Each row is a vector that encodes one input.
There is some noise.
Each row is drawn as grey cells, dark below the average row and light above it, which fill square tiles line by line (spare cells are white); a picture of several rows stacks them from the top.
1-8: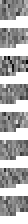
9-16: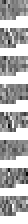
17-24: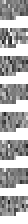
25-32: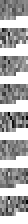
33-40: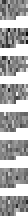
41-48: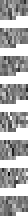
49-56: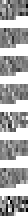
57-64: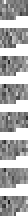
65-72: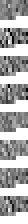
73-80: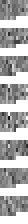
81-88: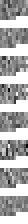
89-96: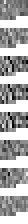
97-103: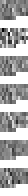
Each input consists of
a point on a 9-point line, a node of a 10-node tree and a true/false value.
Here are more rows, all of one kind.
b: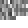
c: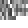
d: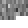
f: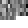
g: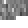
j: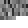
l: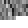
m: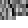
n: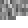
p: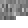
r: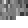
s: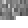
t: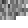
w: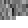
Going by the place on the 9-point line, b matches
d, n, t and w.
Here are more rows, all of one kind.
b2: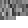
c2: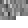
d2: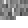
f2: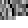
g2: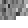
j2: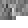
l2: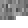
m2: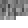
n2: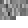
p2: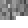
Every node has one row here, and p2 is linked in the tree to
g2 and n2.
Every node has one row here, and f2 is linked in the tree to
c2 and n2.
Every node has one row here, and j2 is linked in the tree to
b2.
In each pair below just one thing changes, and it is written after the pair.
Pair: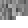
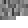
the true/false value
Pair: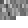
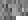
the place on the 9-point line
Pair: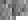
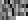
the place on the 9-point line
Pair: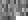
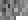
the true/false value
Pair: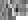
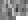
the place on the 9-point line
